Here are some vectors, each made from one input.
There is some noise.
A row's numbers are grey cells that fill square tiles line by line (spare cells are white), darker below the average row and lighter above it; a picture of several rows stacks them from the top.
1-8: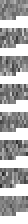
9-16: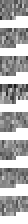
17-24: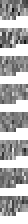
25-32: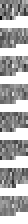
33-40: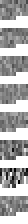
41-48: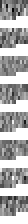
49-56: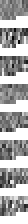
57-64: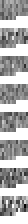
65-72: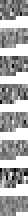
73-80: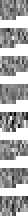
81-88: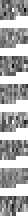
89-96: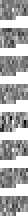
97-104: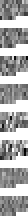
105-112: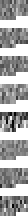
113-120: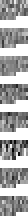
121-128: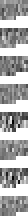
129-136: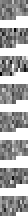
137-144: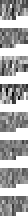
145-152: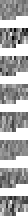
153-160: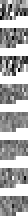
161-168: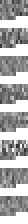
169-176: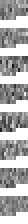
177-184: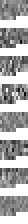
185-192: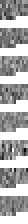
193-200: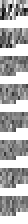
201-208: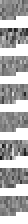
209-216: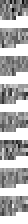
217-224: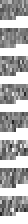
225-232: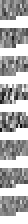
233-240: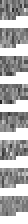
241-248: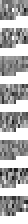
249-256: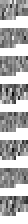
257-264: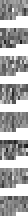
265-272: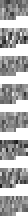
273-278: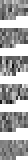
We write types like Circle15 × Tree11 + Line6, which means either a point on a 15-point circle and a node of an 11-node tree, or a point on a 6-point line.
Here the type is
((Bool × Circle5 + Unit) × Line9 + Line5) × Tree11.
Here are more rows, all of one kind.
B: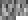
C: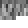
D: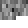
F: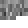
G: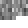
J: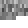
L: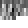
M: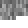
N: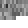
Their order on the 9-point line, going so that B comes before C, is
J, N, M, D, G, B, C, L, F.
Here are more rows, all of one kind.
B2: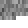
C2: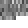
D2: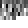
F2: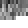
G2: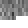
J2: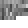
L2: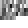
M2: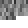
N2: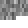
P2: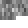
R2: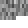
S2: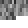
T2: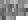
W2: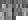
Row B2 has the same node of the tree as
C2, N2 and R2.
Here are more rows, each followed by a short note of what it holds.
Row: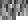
a point on a 5-point circle, a point on a 9-point line, a node of an 11-node tree and a true/false value
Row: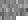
a point on a 5-point circle, a point on a 9-point line, a node of an 11-node tree and a true/false value
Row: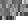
a point on a 5-point line and a node of an 11-node tree
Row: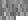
a point on a 5-point circle, a point on a 9-point line, a node of an 11-node tree and a true/false value
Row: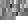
a point on a 5-point circle, a point on a 9-point line, a node of an 11-node tree and a true/false value
